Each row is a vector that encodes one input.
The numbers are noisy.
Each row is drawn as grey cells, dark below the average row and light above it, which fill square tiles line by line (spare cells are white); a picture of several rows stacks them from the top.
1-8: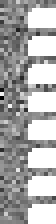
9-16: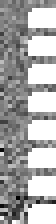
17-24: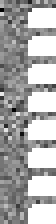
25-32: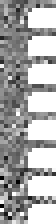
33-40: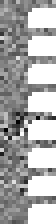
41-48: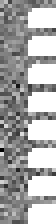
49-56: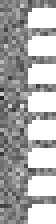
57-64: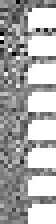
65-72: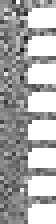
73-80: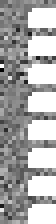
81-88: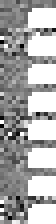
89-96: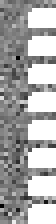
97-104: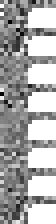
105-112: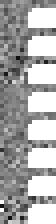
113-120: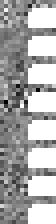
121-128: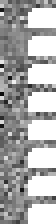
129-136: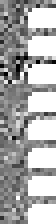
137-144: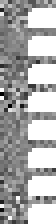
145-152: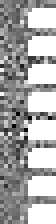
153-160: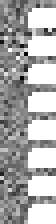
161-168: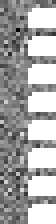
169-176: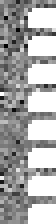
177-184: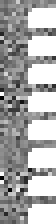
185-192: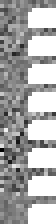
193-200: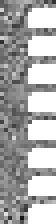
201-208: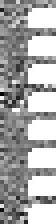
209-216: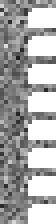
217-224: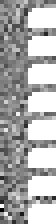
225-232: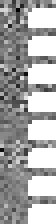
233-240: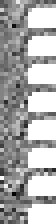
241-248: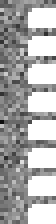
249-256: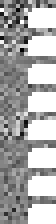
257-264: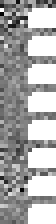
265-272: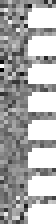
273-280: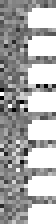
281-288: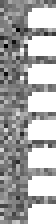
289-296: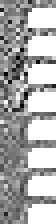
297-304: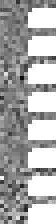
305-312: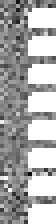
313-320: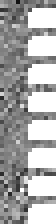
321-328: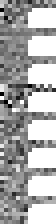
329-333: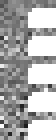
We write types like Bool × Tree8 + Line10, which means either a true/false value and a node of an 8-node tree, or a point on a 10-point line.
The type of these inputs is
List3(Line7).
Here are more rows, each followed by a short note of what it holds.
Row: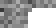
a list of two items
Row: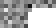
the empty list
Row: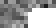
a list of one item
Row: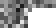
a list of one item
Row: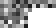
the empty list
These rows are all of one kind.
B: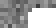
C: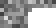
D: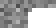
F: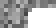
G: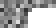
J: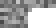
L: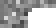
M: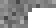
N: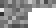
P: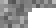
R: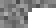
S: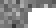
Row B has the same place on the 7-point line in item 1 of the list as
C, L and S.
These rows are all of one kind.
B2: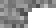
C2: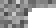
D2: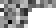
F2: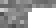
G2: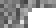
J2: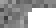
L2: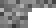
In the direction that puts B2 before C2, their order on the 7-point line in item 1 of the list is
L2, B2, D2, F2, C2, J2, G2.
